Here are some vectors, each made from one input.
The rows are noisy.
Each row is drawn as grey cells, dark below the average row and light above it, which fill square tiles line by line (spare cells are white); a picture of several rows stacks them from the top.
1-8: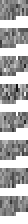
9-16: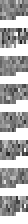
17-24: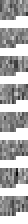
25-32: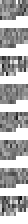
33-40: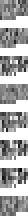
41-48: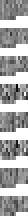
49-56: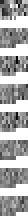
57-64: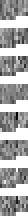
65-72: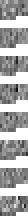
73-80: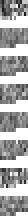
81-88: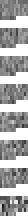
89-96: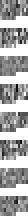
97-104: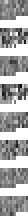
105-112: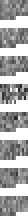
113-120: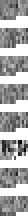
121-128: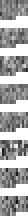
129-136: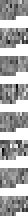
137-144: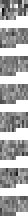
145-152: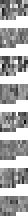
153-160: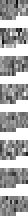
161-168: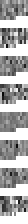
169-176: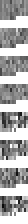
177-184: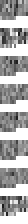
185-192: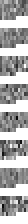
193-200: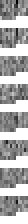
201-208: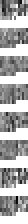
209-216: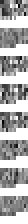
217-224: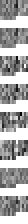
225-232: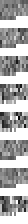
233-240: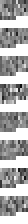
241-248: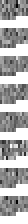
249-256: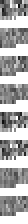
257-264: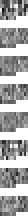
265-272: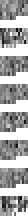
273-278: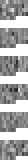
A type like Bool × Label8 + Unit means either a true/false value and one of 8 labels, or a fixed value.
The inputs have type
(Bool × Bool × Bool × Bool + Unit) × Line9 + Line7.
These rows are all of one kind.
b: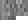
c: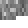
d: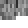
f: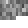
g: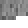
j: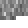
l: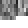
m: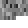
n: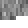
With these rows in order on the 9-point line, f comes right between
c and j.
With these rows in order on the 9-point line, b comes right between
g and l.
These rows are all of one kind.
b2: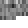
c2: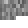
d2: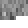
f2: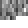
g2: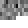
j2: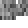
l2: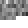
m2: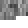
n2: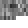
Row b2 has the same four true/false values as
l2, m2 and n2.
